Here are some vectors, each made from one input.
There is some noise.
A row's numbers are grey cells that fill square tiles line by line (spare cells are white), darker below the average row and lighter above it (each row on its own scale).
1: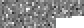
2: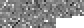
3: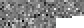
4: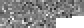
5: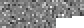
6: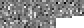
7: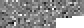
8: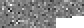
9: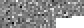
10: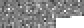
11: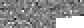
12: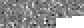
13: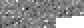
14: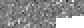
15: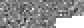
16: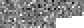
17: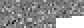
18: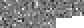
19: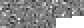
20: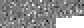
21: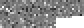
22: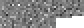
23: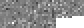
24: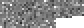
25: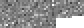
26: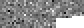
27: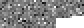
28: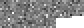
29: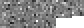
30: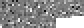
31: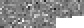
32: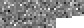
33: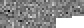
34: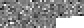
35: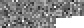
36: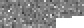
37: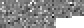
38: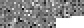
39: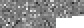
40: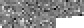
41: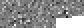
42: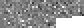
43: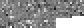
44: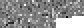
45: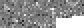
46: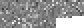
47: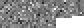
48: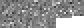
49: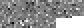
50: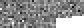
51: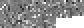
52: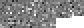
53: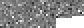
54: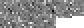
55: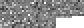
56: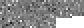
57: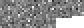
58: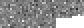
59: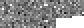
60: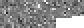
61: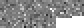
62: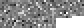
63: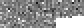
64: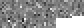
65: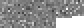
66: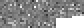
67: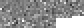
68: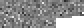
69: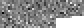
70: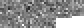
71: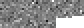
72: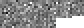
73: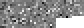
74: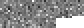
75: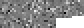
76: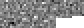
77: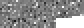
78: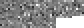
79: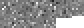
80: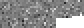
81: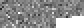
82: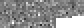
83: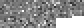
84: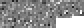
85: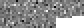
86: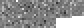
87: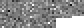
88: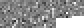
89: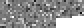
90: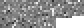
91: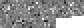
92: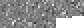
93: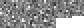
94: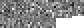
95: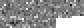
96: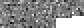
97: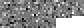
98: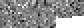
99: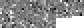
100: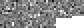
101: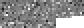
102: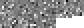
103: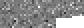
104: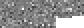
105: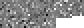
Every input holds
either a fixed value, or a node of a 7-node tree and a true/false value.
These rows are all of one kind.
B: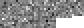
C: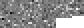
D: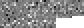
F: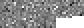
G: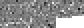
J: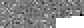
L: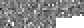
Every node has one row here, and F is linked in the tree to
D and G.
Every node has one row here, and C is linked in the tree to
L.
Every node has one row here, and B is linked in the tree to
G and J.
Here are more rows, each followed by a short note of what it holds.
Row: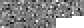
a fixed value
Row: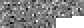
a fixed value
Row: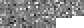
a fixed value
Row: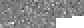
a node of a 7-node tree and a true/false value
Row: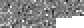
a node of a 7-node tree and a true/false value
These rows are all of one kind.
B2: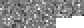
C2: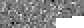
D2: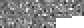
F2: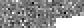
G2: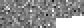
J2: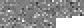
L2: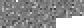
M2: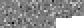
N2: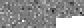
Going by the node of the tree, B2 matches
J2 and N2.
